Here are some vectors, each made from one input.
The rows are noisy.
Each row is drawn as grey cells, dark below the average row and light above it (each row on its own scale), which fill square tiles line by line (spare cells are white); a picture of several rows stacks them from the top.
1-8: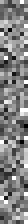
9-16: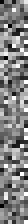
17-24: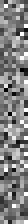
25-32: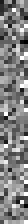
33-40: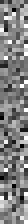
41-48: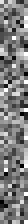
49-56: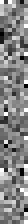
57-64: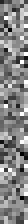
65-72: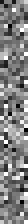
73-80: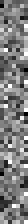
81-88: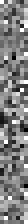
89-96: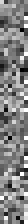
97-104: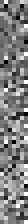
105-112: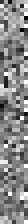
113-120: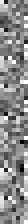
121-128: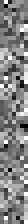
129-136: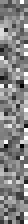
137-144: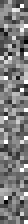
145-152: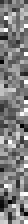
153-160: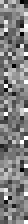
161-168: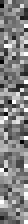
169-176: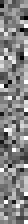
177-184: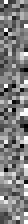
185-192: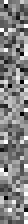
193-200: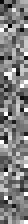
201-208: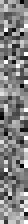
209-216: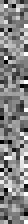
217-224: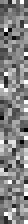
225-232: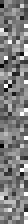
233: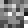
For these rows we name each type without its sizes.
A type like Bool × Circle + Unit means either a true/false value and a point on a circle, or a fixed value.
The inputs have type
Line.
